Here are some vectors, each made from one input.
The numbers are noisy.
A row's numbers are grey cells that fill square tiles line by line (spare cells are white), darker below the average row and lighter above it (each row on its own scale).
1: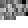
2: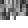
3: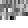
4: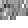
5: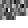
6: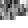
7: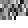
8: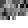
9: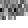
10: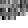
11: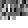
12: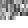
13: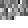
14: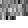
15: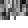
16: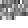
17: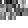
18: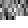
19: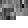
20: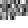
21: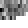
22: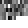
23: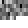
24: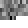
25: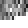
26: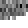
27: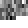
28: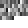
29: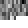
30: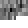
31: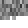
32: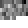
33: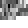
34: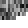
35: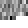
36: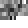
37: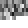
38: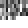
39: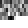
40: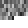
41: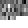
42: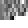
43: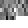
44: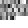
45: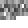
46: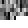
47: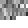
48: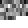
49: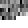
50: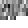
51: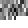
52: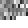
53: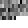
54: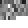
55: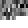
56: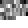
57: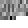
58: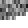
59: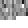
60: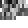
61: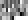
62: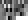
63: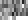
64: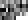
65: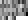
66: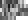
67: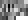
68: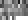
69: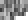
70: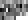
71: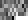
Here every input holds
a list of up to two points on a 5-point line.
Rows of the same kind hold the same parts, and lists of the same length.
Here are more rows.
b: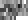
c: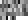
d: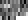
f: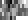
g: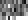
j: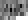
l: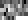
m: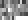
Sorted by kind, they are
b, d, g, j
c, l, m
f

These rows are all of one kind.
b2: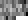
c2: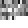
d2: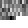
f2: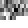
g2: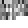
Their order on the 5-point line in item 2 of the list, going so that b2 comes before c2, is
b2, f2, d2, g2, c2.
